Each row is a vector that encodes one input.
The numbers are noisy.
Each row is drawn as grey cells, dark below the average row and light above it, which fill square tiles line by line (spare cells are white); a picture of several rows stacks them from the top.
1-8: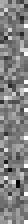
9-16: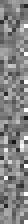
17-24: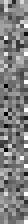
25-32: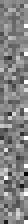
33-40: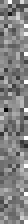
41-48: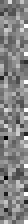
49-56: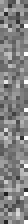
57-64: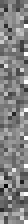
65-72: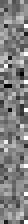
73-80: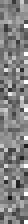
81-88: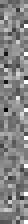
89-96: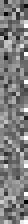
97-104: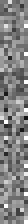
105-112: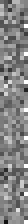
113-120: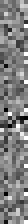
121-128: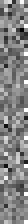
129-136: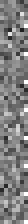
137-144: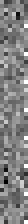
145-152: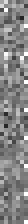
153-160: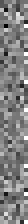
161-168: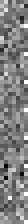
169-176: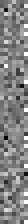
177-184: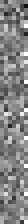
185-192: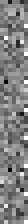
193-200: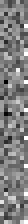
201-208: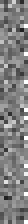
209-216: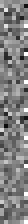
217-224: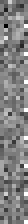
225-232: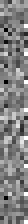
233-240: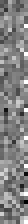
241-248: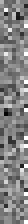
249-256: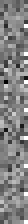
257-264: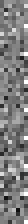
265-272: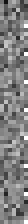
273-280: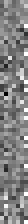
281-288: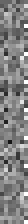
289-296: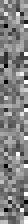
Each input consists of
either a point on a 16-point circle, or a node of a 15-node tree.
